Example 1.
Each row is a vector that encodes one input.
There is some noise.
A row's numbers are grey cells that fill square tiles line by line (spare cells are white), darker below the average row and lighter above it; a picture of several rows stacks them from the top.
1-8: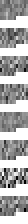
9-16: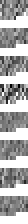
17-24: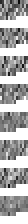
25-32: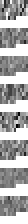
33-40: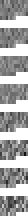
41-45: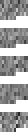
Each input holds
a node of a 10-node tree.
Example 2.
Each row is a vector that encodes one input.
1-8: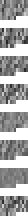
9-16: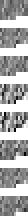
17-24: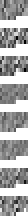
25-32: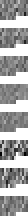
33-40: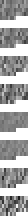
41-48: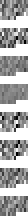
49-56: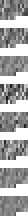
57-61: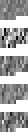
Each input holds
a node of an 11-node tree.
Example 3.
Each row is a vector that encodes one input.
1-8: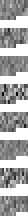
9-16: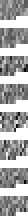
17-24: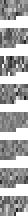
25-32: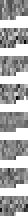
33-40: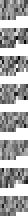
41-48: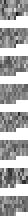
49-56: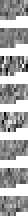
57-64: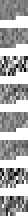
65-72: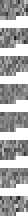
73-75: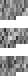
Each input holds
a node of a 15-node tree.
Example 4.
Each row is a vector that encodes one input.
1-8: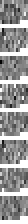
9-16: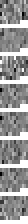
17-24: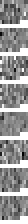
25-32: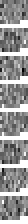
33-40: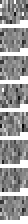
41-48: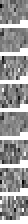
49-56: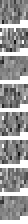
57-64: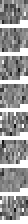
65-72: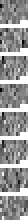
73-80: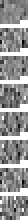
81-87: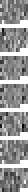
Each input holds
a node of a 10-node tree.
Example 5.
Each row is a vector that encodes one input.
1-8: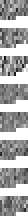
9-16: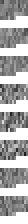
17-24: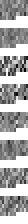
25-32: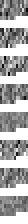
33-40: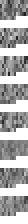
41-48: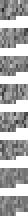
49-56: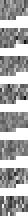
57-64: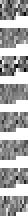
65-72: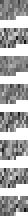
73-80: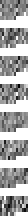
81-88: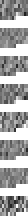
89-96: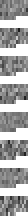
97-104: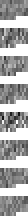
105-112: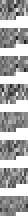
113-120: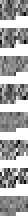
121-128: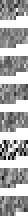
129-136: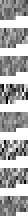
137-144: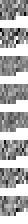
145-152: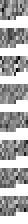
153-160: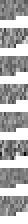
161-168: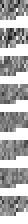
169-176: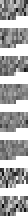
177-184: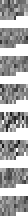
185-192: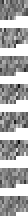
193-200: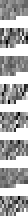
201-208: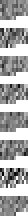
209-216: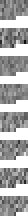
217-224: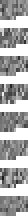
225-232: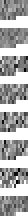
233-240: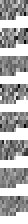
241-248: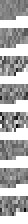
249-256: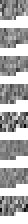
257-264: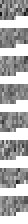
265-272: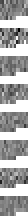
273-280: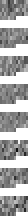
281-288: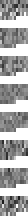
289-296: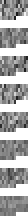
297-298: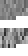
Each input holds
a node of a 17-node tree.
